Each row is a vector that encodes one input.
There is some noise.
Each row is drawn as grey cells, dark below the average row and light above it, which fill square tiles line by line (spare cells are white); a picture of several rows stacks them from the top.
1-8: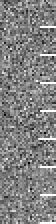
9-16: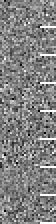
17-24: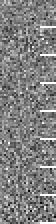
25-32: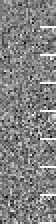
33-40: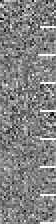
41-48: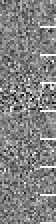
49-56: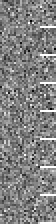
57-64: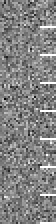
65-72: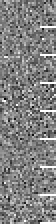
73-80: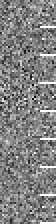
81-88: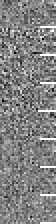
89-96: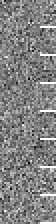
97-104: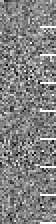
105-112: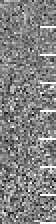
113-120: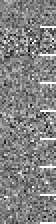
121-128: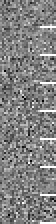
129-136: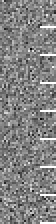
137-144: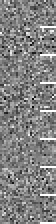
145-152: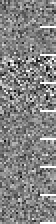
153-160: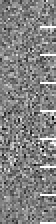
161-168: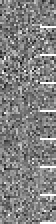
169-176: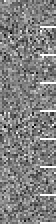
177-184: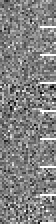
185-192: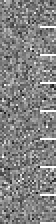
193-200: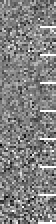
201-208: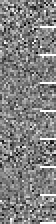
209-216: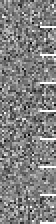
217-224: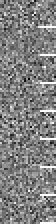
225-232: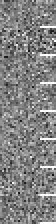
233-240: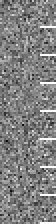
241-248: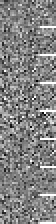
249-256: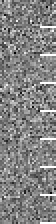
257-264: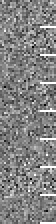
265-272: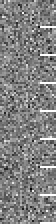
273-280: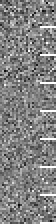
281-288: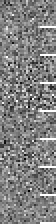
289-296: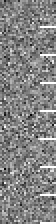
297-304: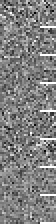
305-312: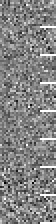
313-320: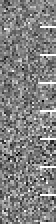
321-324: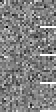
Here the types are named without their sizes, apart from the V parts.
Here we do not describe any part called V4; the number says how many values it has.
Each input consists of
a node of a tree and a true/false value, together with either a node of a tree, or a value of V4.
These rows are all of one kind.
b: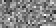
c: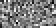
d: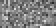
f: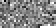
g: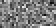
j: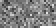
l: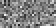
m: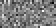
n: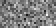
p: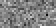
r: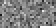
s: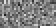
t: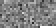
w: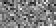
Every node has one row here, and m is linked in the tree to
b and r.
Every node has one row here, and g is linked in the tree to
n and w.
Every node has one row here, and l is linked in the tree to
c and t.
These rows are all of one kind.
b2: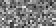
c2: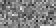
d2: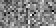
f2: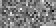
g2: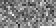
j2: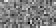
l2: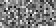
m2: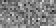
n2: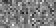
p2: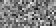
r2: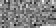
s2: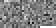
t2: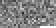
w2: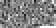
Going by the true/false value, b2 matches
j2, l2, p2 and s2.
